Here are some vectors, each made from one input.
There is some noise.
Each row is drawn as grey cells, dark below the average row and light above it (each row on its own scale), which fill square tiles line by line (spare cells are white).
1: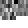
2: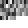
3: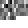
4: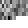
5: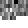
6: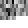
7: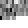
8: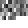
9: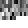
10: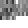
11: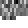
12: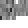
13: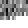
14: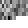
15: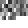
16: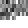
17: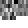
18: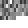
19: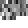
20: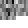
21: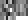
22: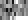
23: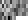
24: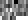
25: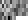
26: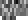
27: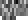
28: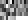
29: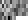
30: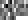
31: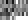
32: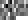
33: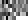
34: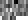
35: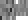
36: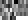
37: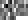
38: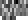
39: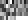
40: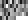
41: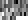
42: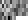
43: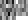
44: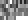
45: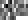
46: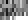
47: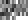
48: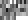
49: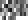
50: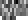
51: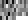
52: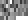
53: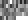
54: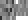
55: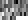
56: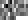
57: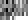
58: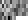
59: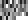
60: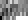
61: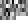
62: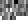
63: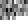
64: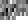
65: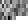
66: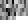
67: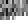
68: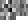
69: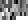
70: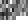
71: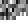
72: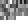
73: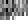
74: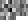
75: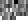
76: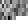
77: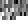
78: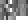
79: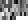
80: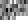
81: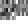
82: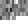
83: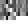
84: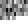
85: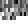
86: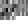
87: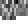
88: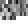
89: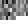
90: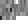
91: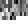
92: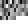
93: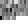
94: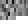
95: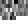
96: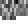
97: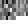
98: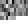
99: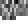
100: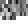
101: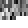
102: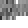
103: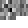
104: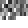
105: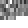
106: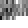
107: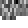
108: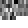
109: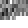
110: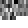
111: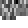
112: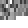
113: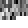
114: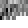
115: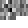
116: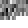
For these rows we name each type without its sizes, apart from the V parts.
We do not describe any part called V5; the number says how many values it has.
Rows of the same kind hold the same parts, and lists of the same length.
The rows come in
3 kinds.
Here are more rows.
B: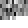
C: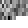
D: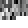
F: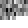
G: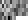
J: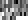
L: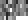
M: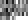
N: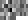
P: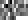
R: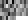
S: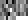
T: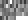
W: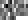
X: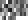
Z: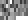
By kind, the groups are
B, F, L, M, R, S, T, Z
C, G
D, J, N, P, W, X

